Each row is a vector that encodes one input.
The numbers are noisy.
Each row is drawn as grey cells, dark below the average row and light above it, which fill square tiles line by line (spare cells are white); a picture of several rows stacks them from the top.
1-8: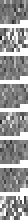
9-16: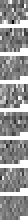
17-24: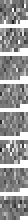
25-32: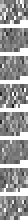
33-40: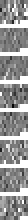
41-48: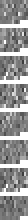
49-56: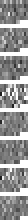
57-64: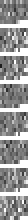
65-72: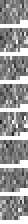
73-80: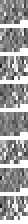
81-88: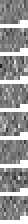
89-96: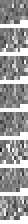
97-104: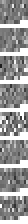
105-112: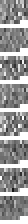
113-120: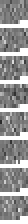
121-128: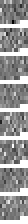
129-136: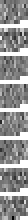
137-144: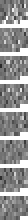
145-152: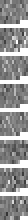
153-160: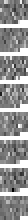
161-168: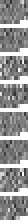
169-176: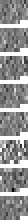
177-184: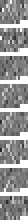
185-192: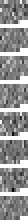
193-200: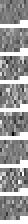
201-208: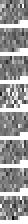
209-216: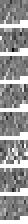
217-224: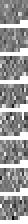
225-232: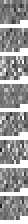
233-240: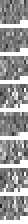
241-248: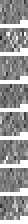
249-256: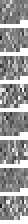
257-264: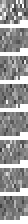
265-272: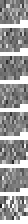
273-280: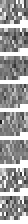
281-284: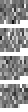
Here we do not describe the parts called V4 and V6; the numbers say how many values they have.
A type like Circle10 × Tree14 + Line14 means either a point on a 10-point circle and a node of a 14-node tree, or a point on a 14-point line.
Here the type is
Bool × (Line9 + V6) + V4.
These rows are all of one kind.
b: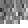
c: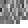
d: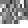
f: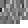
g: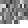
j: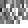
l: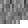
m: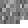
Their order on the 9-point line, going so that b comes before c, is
j, b, c, f, g, d, l, m.
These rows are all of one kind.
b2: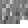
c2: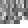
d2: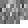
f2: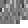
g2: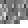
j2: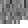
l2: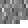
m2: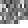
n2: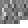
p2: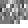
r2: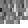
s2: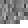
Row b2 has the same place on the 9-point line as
c2, d2 and p2.
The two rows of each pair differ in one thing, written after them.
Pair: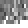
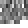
the value of V6
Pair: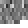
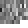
the true/false value
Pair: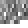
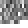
the true/false value
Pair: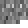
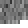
the true/false value
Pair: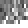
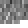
the value of V6
